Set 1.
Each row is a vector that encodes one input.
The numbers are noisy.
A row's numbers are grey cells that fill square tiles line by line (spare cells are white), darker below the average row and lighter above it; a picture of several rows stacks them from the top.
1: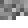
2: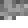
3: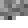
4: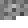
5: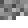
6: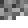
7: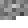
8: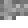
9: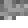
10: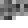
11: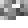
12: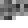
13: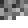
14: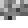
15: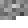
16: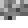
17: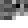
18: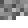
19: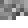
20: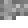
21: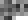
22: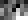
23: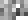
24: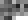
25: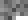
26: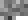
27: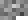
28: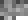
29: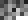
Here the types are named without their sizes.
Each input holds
a point on a line.
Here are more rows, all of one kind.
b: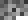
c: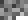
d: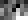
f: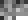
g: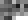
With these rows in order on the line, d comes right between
b and g.
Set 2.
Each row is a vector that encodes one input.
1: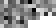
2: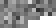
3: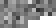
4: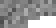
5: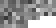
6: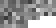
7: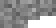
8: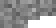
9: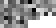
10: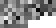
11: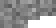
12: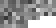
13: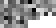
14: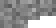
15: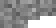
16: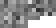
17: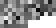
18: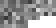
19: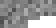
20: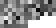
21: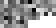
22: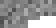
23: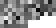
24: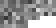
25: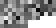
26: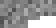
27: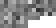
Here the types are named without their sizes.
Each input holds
a point on a line.
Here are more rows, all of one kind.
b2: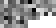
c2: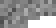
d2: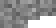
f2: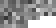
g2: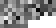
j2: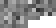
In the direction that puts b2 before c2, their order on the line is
b2, f2, c2, d2, j2, g2.
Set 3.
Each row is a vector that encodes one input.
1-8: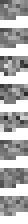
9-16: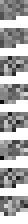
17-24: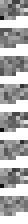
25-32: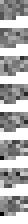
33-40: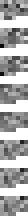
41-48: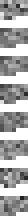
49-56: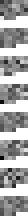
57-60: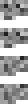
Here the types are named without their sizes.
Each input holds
a node of a tree.
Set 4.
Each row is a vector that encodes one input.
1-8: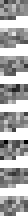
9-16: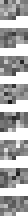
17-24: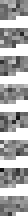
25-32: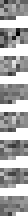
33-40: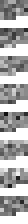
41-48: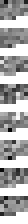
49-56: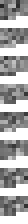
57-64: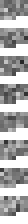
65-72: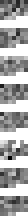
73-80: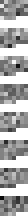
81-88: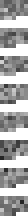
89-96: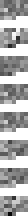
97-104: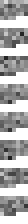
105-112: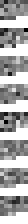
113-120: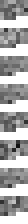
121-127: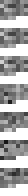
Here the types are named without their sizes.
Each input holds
a point on a line.
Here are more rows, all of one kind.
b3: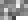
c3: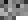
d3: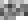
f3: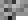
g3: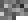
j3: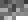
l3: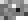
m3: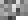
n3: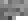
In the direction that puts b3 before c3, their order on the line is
g3, d3, j3, b3, c3, m3, f3, n3, l3.
